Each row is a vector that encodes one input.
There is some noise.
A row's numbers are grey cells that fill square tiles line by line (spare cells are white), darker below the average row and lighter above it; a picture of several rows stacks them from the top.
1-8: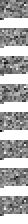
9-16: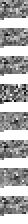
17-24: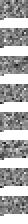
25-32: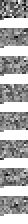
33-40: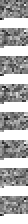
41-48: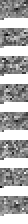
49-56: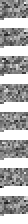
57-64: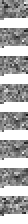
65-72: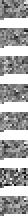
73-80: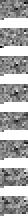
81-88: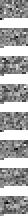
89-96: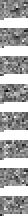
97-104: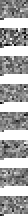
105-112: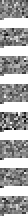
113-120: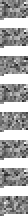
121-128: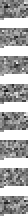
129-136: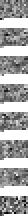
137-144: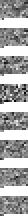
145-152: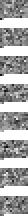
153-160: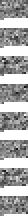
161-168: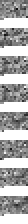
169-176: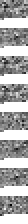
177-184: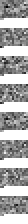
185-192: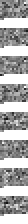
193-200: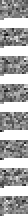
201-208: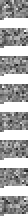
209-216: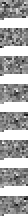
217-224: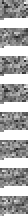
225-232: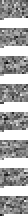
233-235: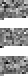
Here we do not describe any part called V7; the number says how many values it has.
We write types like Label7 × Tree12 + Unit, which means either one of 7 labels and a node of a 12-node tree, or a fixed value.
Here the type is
Line8 × (Line8 + V7) + List2(Line5).
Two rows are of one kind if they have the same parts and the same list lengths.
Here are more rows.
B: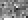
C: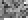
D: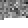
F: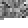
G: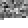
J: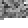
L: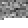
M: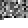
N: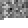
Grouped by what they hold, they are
B, D, L
C, F, J
G
M
N

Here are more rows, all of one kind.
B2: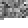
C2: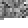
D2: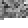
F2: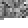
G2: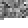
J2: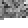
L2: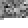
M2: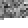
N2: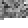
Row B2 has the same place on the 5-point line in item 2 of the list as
D2, G2 and N2.
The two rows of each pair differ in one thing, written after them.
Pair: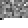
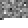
the value of V7
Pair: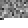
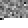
the value of V7
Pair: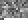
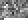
the place on the 8-point line
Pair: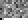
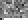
the place on the 8-point line
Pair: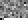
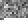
the place on the 8-point line
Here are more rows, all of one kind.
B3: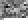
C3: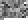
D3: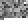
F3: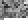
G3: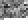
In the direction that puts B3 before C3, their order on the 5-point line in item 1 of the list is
B3, G3, F3, C3, D3.
